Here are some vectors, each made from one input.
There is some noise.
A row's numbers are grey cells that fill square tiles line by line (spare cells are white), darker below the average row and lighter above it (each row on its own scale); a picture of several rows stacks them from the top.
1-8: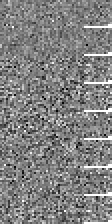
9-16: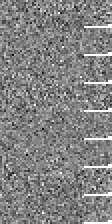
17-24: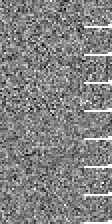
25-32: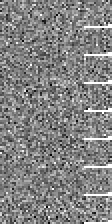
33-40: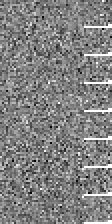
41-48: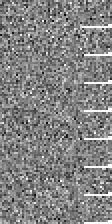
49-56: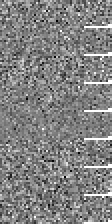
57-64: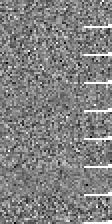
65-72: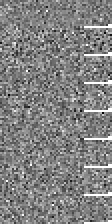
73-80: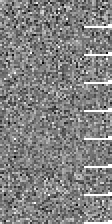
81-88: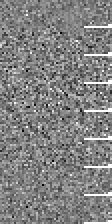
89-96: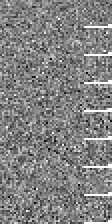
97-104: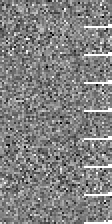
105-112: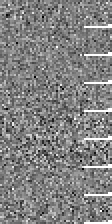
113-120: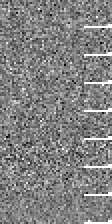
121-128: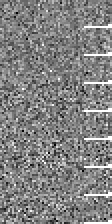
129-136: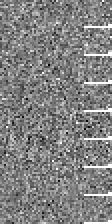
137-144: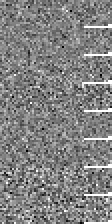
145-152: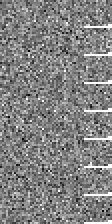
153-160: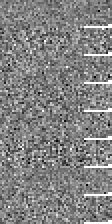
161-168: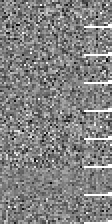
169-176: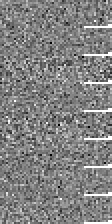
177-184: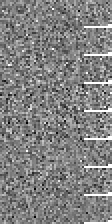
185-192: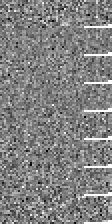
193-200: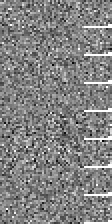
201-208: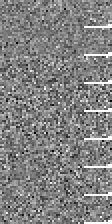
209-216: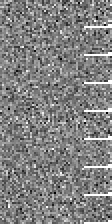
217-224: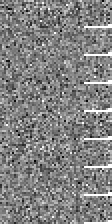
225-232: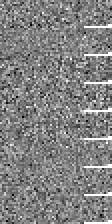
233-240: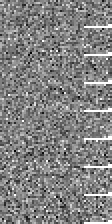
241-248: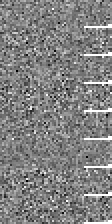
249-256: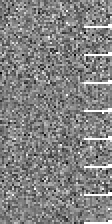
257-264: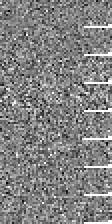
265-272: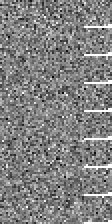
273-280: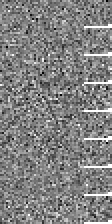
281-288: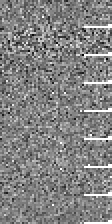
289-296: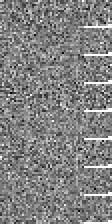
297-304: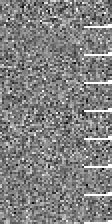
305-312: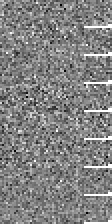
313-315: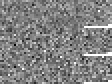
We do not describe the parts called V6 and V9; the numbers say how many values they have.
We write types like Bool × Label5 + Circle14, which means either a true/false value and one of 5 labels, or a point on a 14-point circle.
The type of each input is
Bool × Tree7 × Tree11 × V6 × V9 + Unit.
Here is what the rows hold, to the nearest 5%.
A few of them hold a fixed value. The rest hold a node of a 7-node tree, a node of an 11-node tree, a true/false value, a value of V6 and a value of V9.
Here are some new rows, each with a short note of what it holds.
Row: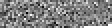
a fixed value
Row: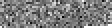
a node of a 7-node tree, a node of an 11-node tree, a true/false value, a value of V6 and a value of V9
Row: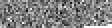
a node of a 7-node tree, a node of an 11-node tree, a true/false value, a value of V6 and a value of V9
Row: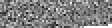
a fixed value
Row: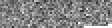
a node of a 7-node tree, a node of an 11-node tree, a true/false value, a value of V6 and a value of V9
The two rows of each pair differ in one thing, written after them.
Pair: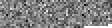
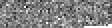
the value of V6
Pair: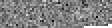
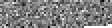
the value of V9
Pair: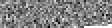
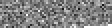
the value of V6
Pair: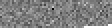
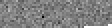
the value of V6
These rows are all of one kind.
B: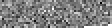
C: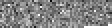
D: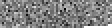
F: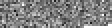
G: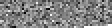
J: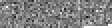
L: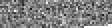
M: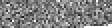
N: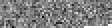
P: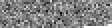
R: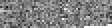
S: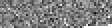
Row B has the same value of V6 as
F and N.
